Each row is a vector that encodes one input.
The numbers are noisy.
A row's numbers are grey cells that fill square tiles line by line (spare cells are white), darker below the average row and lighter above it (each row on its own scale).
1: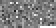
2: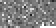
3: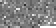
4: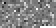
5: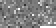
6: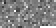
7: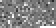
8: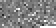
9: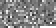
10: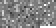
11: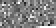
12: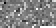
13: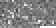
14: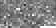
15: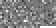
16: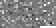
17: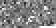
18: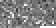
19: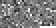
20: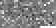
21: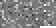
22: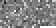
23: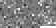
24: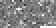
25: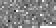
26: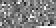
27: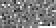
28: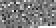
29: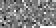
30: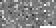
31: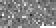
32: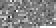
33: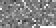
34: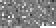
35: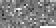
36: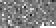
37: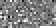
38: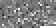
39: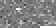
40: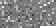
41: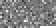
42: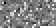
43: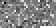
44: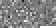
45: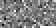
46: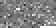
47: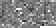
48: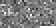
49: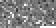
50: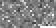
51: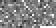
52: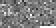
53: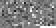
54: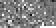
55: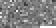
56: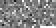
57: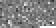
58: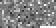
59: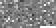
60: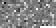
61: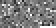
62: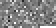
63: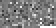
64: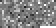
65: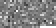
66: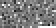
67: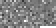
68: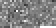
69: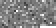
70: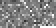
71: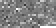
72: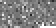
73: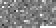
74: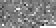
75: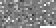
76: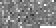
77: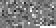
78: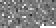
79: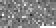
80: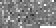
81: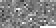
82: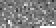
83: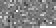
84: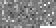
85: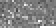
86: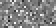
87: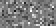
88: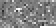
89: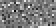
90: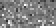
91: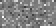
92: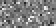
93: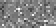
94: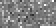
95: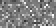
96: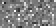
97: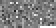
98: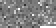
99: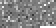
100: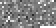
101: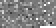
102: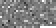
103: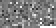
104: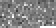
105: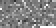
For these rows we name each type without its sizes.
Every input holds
either a label and four true/false values, or a point on a line.
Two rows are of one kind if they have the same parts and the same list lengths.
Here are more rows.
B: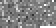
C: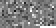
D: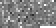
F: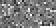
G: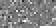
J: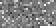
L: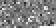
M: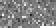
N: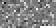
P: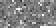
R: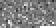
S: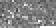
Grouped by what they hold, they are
B, D, G, J, M, N, P, R, S
C, F, L

